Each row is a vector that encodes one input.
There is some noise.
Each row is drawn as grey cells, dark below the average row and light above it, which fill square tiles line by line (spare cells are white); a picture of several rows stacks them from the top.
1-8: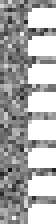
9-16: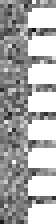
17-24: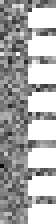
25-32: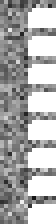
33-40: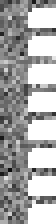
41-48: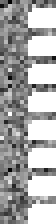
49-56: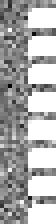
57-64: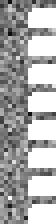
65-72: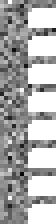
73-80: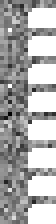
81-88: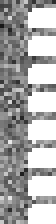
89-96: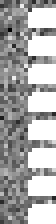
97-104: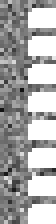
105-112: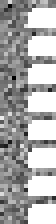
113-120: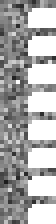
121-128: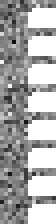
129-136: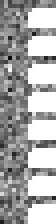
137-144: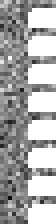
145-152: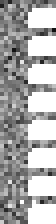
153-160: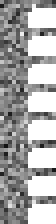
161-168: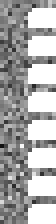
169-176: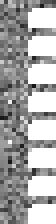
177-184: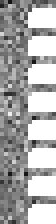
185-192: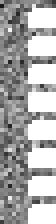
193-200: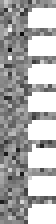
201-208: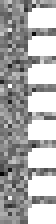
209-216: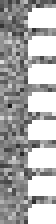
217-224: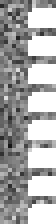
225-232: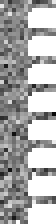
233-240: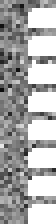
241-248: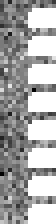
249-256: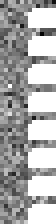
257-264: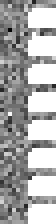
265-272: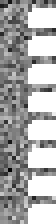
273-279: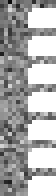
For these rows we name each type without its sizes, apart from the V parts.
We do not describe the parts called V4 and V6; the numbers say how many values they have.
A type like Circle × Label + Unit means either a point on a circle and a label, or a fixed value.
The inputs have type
Circle × (Label × (Label + Line) + V4) × V6.
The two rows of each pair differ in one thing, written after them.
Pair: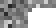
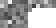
the value of V6
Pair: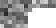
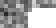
the label
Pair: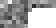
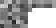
the value of V6
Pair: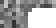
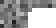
the label
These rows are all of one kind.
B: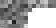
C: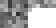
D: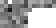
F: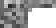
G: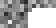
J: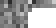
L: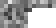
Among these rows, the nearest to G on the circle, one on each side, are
B and C.
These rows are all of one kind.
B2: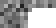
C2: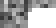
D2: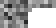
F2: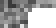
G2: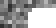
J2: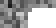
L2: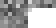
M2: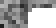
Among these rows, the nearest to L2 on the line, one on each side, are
B2 and F2.
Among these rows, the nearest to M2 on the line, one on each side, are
F2 and G2.
